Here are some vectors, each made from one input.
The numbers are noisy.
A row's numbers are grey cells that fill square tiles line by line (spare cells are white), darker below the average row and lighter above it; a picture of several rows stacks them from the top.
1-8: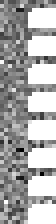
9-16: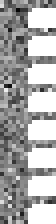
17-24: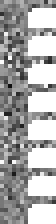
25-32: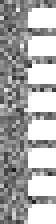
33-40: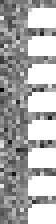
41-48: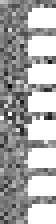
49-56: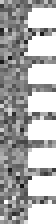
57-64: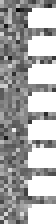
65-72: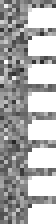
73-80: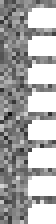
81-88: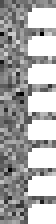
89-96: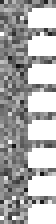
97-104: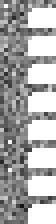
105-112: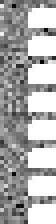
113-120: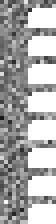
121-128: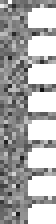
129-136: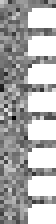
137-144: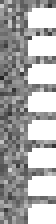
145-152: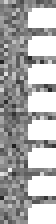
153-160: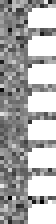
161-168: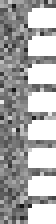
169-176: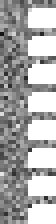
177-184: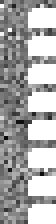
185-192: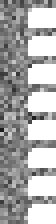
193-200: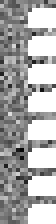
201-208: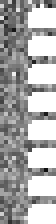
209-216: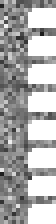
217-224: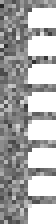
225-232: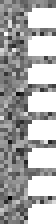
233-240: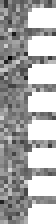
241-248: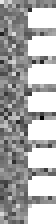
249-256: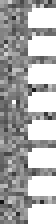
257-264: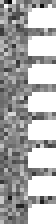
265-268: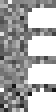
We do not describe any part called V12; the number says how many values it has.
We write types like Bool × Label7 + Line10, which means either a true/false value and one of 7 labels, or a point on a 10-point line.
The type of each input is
(Bool × Bool × Bool × Bool × Bool + Label11) × V12 + Label6.
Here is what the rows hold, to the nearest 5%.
About 5% of them hold one of 6 labels. The rest hold a value of V12, together with either one of 11 labels, or five true/false values.
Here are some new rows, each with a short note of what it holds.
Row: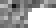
five true/false values and a value of V12
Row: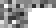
one of 6 labels
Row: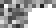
one of 6 labels
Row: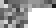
one of 6 labels
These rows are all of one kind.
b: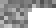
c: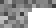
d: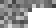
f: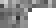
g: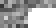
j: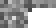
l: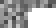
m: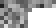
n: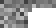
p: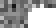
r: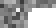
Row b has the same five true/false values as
c, d and n.
